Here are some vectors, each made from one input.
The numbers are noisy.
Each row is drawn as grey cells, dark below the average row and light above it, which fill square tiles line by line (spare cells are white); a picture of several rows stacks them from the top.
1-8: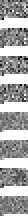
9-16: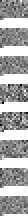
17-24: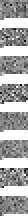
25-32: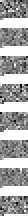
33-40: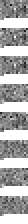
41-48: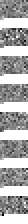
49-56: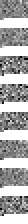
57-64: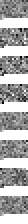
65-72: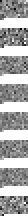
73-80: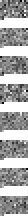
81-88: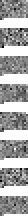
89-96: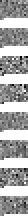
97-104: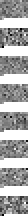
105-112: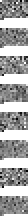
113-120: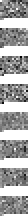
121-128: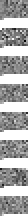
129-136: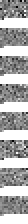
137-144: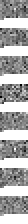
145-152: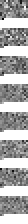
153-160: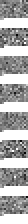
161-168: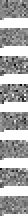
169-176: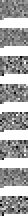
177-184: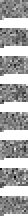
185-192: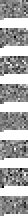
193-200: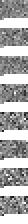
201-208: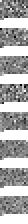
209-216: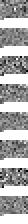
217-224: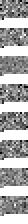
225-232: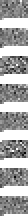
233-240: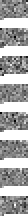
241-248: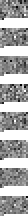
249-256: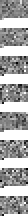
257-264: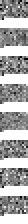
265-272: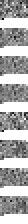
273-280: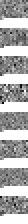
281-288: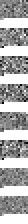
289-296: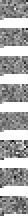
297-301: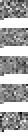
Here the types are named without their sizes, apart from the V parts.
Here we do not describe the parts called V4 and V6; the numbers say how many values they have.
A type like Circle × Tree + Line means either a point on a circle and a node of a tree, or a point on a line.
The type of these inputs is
(Label + Tree) × V6 + Line × List(V4).
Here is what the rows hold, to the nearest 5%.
About 70% of them hold a point on a line, together with a list of values of V4. The rest hold a value of V6, together with either a label, or a node of a tree.
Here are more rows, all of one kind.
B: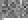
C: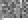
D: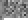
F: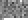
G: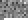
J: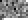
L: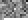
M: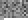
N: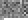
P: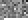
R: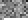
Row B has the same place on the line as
M and N.
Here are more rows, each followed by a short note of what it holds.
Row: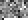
a node of a tree and a value of V6
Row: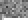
a point on a line, together with a list of one item
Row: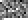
a label and a value of V6
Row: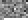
a point on a line, together with a list of two items
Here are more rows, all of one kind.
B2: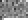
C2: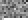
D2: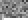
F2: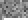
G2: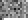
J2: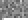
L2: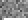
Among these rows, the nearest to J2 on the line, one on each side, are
F2 and L2.
